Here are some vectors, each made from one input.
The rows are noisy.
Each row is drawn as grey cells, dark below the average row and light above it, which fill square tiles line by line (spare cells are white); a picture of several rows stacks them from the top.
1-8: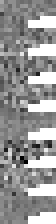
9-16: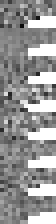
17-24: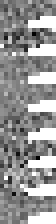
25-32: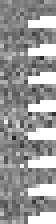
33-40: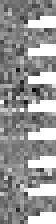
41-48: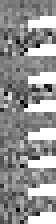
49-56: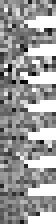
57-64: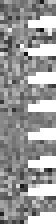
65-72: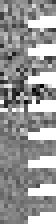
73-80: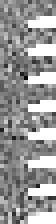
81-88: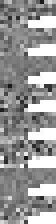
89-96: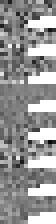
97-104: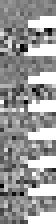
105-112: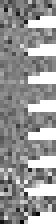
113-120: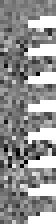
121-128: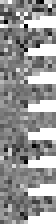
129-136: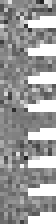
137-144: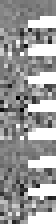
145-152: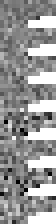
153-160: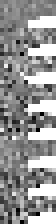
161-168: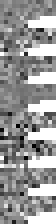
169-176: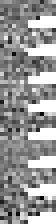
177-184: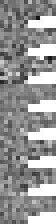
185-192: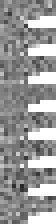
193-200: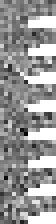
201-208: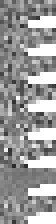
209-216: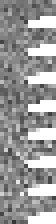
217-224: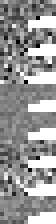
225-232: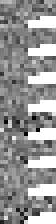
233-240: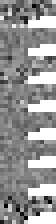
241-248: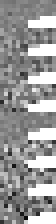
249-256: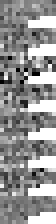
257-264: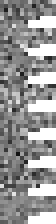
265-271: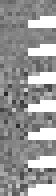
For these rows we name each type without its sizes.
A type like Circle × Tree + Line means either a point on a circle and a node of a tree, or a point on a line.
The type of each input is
Bool × Bool × Bool × Bool × Bool + Tree.
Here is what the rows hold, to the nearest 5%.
About 15% of them hold a node of a tree. The rest hold five true/false values.
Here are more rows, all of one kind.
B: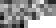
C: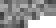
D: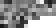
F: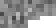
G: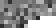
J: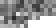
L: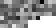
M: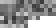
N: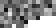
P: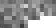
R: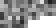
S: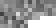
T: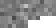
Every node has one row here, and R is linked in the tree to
C and M.
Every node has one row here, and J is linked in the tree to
D.
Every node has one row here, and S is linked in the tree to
G.
